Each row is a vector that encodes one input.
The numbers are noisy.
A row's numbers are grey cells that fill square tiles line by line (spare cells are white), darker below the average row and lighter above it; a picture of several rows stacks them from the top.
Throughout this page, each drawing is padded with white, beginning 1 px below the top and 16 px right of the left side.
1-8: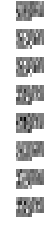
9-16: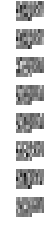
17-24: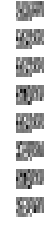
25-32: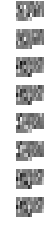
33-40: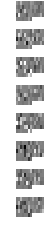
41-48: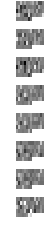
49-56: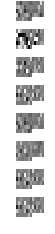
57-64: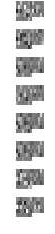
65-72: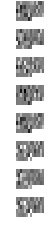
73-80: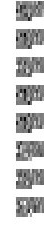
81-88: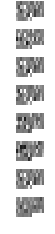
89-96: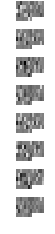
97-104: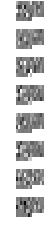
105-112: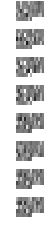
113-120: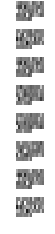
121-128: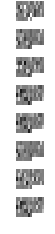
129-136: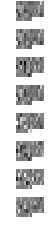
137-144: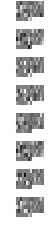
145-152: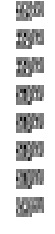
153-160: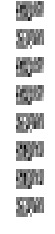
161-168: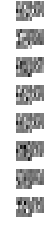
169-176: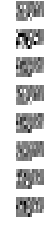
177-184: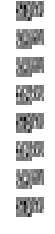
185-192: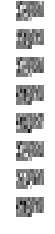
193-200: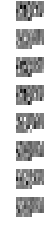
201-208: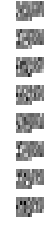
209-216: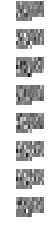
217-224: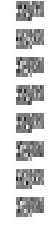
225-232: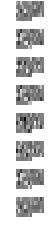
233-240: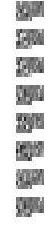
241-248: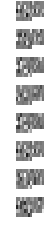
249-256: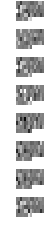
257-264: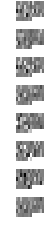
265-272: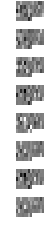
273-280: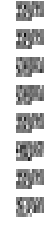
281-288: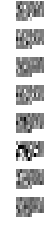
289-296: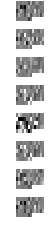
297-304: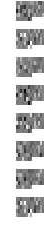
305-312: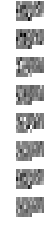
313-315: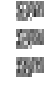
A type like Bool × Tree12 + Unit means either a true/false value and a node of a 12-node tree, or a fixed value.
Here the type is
Bool × Bool × Bool + Unit.
